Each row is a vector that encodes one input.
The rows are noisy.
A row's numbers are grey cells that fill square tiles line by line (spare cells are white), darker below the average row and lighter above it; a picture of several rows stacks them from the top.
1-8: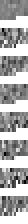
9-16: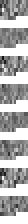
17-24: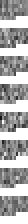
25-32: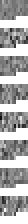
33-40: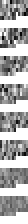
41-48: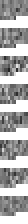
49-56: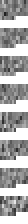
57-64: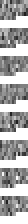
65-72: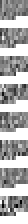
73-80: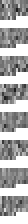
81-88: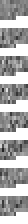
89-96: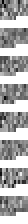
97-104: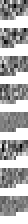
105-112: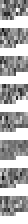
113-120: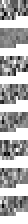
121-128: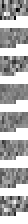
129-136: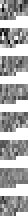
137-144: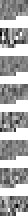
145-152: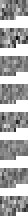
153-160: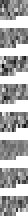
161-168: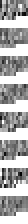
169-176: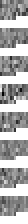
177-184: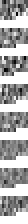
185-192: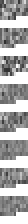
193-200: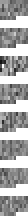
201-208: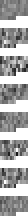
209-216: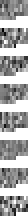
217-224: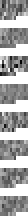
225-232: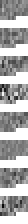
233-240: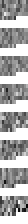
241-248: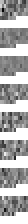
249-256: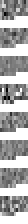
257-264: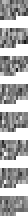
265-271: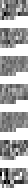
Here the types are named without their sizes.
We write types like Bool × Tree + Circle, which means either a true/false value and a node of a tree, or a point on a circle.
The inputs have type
Bool × List(Label × Line).
